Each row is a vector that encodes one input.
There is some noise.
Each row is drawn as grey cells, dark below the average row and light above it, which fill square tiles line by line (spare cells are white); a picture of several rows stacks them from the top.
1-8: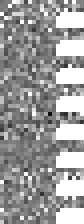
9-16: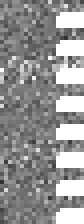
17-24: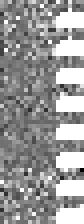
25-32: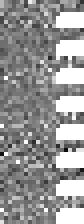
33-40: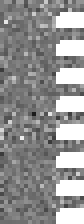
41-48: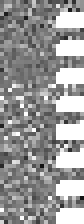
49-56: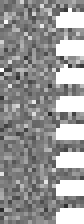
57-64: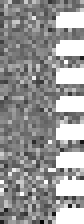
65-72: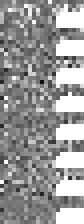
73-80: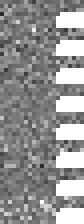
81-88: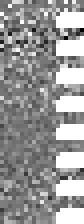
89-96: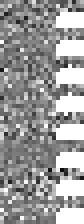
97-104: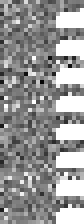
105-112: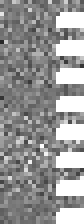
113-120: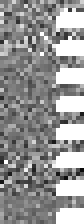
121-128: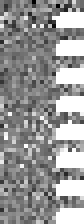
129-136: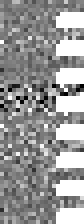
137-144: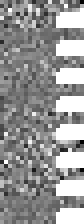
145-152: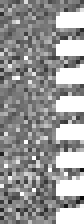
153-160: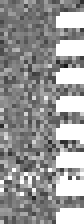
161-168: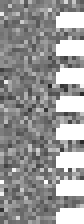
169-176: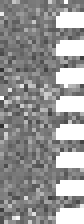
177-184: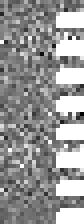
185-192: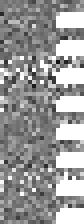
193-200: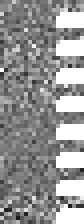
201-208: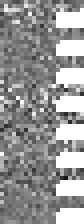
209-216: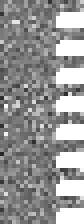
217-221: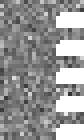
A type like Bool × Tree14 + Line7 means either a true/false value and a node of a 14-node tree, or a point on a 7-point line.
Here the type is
(Bool × Circle6 + Unit) × Circle8 × Label6 × Line5.
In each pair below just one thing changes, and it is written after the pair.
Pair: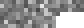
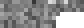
the true/false value
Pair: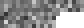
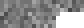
the true/false value
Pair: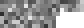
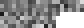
the true/false value
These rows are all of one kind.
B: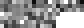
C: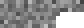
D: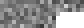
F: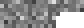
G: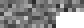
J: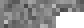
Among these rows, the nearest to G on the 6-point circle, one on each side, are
B and F.
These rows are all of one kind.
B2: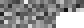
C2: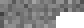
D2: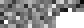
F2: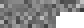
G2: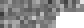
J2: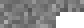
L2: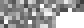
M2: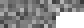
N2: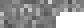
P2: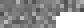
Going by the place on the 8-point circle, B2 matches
C2, D2 and L2.
